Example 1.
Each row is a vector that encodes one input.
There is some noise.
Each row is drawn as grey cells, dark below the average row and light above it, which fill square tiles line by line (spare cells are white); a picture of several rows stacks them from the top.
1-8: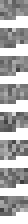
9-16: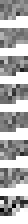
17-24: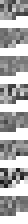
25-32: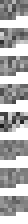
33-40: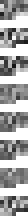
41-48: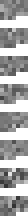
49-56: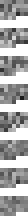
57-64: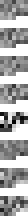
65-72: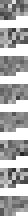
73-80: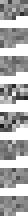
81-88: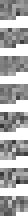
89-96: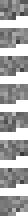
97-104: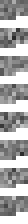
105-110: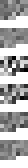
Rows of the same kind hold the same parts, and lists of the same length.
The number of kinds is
2.
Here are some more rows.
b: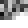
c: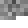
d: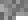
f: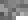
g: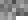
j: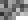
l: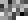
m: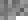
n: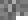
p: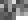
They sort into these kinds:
b, c, d, f, g, j, m
l, n, p

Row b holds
three true/false values.
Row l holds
a node of a 10-node tree.
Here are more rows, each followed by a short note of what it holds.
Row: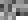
three true/false values
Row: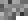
a node of a 10-node tree
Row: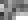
three true/false values
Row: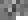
a node of a 10-node tree
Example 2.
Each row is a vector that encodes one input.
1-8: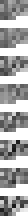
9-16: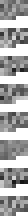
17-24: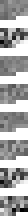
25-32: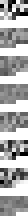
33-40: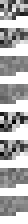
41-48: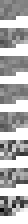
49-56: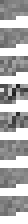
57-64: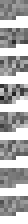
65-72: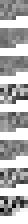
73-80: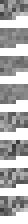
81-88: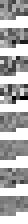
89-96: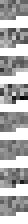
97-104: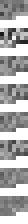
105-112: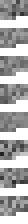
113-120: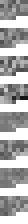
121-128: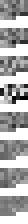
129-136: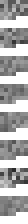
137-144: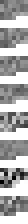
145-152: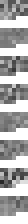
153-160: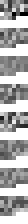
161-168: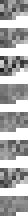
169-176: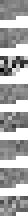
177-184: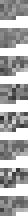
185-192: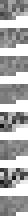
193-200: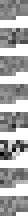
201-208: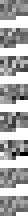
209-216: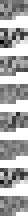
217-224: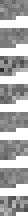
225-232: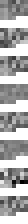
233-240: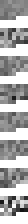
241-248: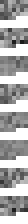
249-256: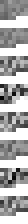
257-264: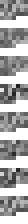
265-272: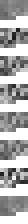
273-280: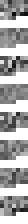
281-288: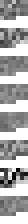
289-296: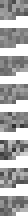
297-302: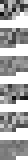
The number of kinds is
2.
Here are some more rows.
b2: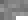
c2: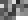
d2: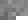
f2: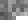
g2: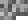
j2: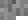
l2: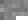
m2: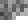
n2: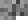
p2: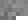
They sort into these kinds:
b2, d2, f2, g2, j2, l2, m2, p2
c2, n2

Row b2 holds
four true/false values.
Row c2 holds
a node of a 10-node tree.
